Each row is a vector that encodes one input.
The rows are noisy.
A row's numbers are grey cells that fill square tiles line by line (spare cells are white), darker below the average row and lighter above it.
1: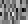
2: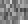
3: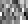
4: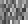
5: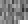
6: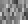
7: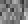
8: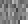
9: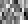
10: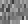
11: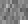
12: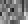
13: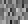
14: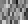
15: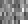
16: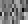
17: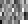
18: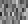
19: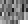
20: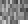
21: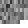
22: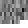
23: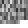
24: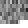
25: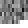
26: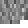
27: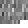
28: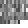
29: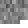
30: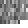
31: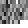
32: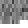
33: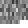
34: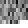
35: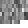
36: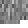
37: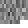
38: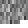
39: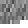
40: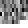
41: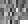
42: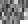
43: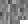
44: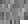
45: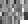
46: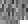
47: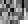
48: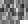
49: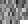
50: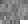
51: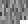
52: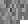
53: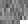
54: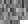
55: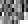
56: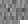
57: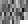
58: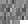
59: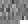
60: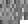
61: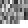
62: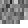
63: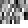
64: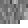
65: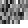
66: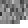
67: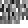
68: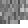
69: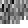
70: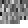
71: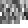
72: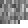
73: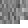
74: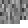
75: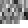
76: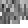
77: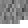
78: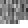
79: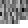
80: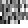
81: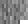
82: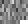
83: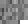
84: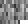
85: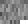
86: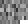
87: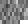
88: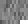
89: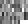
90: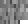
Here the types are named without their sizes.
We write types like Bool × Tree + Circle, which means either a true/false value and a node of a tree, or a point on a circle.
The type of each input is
Line × (Tree + Unit).
